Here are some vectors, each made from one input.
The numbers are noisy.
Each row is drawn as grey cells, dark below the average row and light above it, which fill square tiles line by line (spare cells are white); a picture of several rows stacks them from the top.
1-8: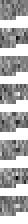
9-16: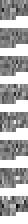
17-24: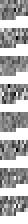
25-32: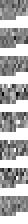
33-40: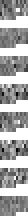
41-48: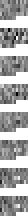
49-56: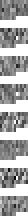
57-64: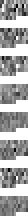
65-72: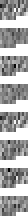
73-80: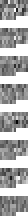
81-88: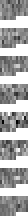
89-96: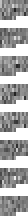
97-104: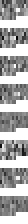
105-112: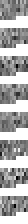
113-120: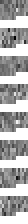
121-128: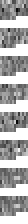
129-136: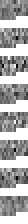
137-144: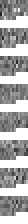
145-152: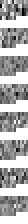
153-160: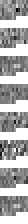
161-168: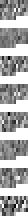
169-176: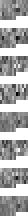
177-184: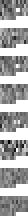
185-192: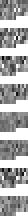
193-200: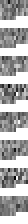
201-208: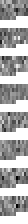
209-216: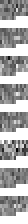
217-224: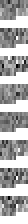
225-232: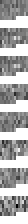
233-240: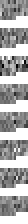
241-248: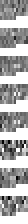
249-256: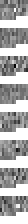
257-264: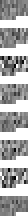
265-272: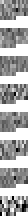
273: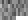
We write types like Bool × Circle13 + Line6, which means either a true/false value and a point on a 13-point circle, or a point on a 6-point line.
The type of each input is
List2(Line7).
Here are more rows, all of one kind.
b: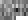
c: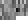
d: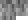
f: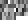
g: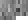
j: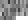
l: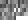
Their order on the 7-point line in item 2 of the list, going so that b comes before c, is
f, b, g, d, l, c, j.
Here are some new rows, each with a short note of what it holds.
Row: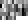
the empty list
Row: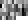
the empty list
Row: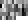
the empty list
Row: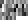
the empty list
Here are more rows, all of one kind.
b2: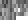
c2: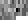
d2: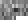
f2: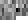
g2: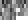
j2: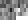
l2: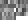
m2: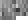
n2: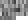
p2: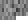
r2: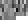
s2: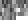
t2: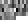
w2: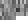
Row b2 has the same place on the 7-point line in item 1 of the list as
g2, j2 and s2.
